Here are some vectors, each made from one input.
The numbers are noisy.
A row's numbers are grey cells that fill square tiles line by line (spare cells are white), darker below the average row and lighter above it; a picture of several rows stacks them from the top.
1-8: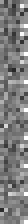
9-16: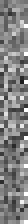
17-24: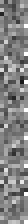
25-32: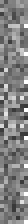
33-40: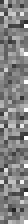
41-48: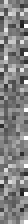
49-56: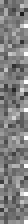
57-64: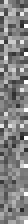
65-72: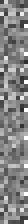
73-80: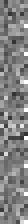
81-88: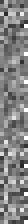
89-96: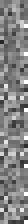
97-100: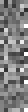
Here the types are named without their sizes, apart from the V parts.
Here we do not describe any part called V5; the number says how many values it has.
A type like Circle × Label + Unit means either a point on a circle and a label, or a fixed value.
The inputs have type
Bool × Bool × Bool × V5 + Line × Line × Line.
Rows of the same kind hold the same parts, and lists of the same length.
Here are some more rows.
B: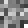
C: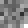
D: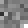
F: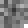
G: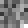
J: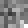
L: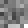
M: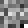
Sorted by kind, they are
B, M
C, D, F, G, J, L

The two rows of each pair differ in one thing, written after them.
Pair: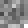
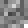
the value of V5
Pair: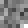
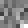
the value of V5
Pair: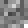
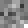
the value of V5
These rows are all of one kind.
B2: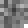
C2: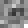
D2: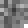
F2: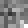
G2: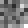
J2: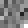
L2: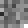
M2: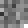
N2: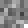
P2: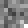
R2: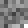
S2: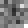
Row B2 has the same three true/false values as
D2, L2, M2 and S2.
